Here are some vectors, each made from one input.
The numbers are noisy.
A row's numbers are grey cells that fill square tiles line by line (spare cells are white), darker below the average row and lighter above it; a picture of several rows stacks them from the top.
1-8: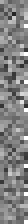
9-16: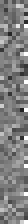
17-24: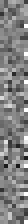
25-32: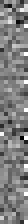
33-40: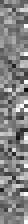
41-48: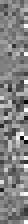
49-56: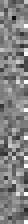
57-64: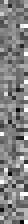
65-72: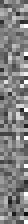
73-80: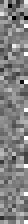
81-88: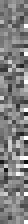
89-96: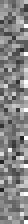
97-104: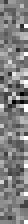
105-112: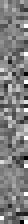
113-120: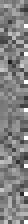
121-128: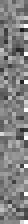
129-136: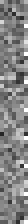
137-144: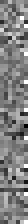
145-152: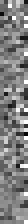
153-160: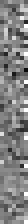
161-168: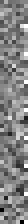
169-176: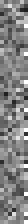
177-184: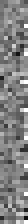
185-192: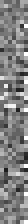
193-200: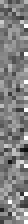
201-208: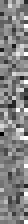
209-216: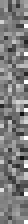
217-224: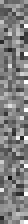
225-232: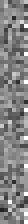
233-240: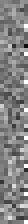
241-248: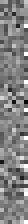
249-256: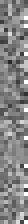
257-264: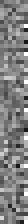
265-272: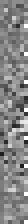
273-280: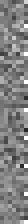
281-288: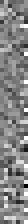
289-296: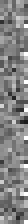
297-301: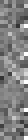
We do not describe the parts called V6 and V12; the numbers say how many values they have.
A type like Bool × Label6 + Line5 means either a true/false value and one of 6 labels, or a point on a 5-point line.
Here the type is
Bool × V12 + Line7 × List2(V6) + Line10.
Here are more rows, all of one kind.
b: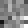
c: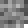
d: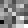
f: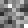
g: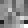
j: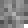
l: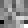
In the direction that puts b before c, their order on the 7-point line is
d, b, c, g, f, j, l.
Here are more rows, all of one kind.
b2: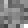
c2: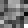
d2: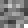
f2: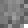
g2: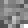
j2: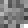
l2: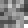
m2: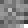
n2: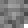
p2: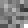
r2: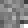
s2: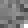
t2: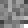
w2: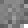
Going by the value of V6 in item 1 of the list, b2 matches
j2, m2 and r2.
